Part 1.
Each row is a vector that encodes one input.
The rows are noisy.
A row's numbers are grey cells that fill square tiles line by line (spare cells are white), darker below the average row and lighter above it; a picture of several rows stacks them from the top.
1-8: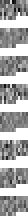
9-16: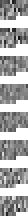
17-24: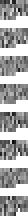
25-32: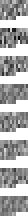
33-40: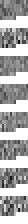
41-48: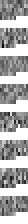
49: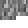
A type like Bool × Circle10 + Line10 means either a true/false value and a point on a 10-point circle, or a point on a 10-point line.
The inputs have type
Line5.
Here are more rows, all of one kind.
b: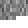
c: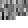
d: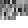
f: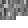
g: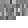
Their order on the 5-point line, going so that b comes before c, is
d, f, b, g, c.
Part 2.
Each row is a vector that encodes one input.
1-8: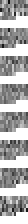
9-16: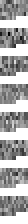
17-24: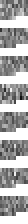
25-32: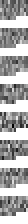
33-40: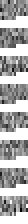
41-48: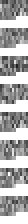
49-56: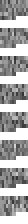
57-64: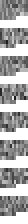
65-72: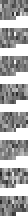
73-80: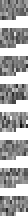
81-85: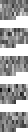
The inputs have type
Bool × Bool × Bool + Unit.
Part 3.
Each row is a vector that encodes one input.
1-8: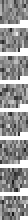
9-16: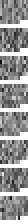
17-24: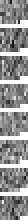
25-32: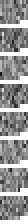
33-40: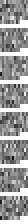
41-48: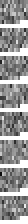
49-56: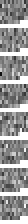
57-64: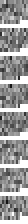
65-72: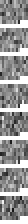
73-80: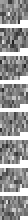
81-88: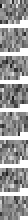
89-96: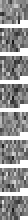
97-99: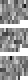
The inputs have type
Line6.
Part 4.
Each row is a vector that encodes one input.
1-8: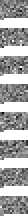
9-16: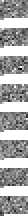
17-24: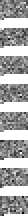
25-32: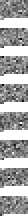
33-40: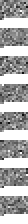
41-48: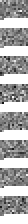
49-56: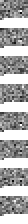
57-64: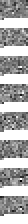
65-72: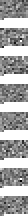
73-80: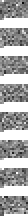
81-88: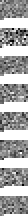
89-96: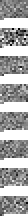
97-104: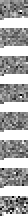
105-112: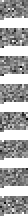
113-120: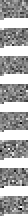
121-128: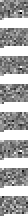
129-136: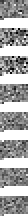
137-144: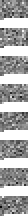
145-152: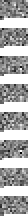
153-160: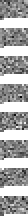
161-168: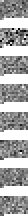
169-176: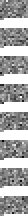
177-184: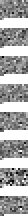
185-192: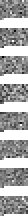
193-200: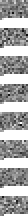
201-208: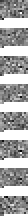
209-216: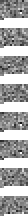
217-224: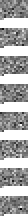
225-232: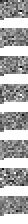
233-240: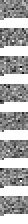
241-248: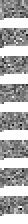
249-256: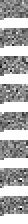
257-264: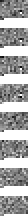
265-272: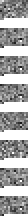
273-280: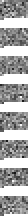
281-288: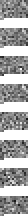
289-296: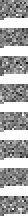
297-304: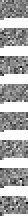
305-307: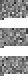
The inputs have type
Bool × Bool × Bool × Bool + Unit.
